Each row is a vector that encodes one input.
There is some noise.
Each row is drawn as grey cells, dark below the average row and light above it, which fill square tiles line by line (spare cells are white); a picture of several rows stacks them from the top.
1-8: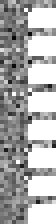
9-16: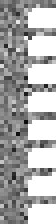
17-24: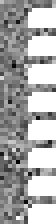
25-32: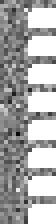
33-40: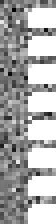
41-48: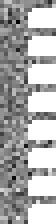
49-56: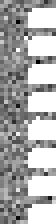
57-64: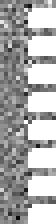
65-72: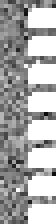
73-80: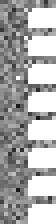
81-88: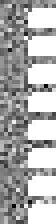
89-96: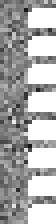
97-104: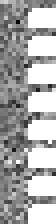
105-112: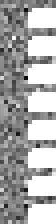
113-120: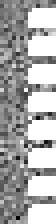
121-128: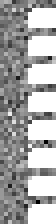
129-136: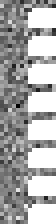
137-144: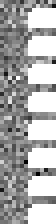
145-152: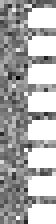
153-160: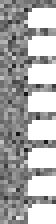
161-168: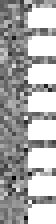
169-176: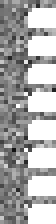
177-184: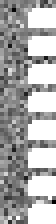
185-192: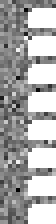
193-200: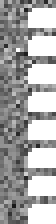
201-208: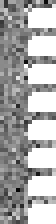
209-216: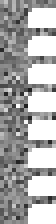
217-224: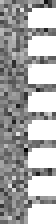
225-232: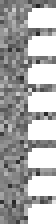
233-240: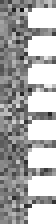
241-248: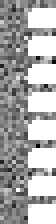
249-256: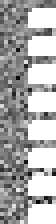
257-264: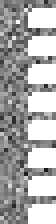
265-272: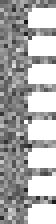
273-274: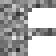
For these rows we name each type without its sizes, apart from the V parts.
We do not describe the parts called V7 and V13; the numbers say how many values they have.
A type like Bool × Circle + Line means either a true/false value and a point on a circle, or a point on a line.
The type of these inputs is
(Circle × V7 + Tree) × (Line + V13).
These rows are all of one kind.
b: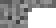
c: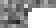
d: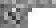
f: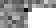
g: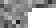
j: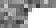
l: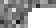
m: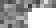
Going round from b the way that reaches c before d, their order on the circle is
b, f, c, j, l, m, g, d.
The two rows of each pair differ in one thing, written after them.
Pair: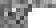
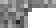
the place on the circle
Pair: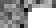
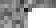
the value of V7
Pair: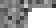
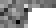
the value of V13
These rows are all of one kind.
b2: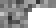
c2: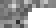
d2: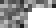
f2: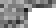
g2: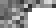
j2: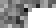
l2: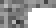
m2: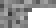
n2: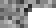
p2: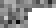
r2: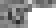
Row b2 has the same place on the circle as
d2, g2, n2 and p2.
